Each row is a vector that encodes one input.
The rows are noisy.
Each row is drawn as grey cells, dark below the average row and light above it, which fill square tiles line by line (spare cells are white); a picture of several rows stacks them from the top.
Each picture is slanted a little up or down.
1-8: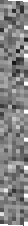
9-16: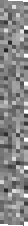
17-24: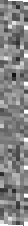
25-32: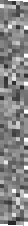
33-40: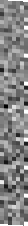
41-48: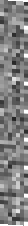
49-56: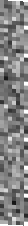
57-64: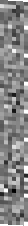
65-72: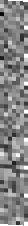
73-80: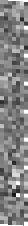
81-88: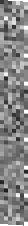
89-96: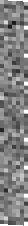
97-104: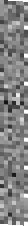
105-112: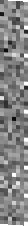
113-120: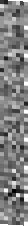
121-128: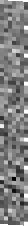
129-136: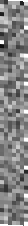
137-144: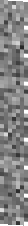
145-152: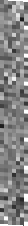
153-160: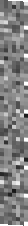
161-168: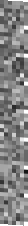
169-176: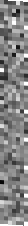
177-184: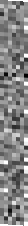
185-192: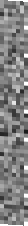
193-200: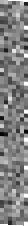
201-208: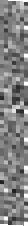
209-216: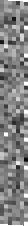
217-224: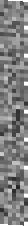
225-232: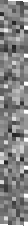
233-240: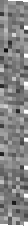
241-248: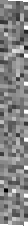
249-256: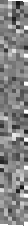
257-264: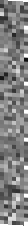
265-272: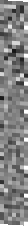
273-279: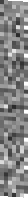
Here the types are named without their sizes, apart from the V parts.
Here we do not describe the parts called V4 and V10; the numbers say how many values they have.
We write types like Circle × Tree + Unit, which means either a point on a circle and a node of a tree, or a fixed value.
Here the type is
Bool × (Label + V4 × V10).
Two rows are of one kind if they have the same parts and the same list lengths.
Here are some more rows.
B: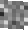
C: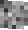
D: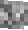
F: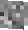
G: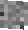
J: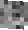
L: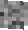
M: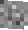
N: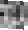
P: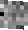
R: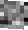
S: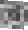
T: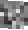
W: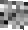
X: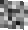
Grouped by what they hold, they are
B, G, J, L, N, P
C, D, F, M, R, S, T, W, X

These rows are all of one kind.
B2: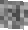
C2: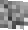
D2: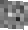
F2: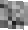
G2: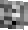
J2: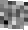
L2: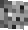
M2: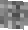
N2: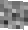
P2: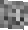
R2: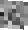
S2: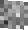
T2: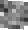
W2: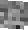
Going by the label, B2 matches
F2, M2 and N2.
